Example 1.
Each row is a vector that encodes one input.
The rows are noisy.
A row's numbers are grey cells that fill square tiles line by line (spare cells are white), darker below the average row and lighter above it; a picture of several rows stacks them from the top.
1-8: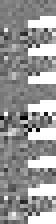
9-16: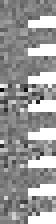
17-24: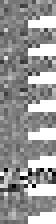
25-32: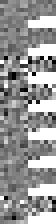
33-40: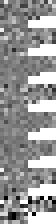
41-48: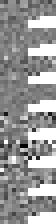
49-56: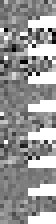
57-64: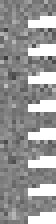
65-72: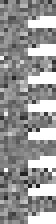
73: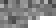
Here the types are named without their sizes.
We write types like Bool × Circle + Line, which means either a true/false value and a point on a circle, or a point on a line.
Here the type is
Tree + Unit.
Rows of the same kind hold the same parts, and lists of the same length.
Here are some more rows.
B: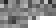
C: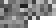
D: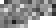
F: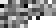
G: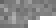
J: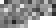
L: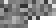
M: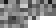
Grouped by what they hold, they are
B, C, G, L, M
D, F, J

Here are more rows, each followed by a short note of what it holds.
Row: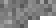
a node of a tree
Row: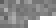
a node of a tree
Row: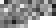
a fixed value
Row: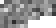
a fixed value
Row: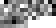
a fixed value
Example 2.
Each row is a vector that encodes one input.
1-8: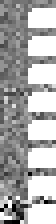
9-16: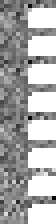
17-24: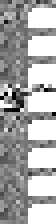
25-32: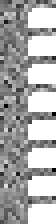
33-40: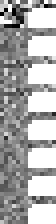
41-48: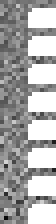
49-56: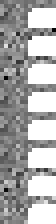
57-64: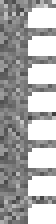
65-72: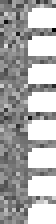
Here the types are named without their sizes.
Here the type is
Circle + Unit.
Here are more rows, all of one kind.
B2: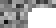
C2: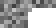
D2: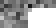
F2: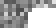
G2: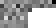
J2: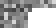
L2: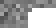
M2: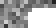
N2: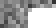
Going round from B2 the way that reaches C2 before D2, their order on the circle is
B2, F2, J2, G2, M2, C2, L2, N2, D2.
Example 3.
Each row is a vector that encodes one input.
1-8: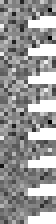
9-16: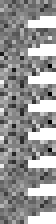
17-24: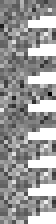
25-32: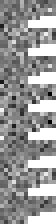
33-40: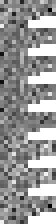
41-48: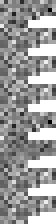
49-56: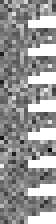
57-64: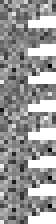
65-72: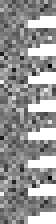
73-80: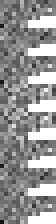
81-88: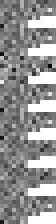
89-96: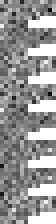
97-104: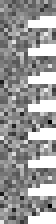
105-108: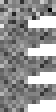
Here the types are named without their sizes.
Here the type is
Line.
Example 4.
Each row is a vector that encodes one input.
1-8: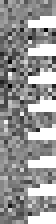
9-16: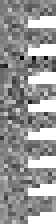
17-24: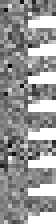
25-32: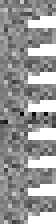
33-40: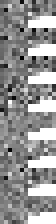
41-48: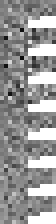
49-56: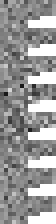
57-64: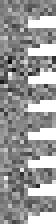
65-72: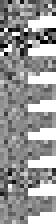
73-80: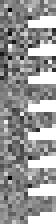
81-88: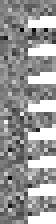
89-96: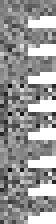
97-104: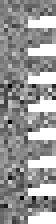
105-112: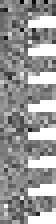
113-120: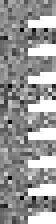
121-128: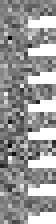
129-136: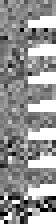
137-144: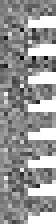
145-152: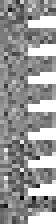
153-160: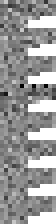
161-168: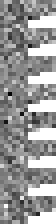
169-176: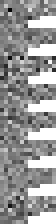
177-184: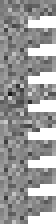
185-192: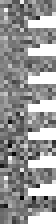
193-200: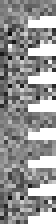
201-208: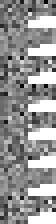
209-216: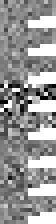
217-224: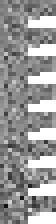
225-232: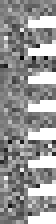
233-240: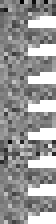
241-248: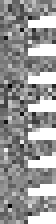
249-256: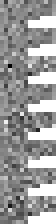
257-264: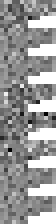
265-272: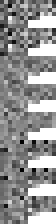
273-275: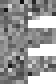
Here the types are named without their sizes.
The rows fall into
2 kinds.
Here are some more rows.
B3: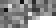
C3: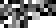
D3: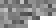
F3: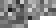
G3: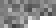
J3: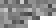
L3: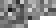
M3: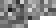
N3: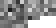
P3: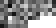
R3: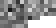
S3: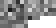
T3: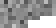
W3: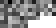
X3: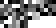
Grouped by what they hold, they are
B3, D3, F3, G3, J3, L3, M3, N3, P3, R3, S3, T3, W3
C3, X3

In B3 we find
a point on each of two lines.
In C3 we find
a fixed value.
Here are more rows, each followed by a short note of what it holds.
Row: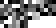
a fixed value
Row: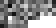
a point on each of two lines
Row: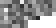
a point on each of two lines
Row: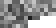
a point on each of two lines
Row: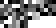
a fixed value
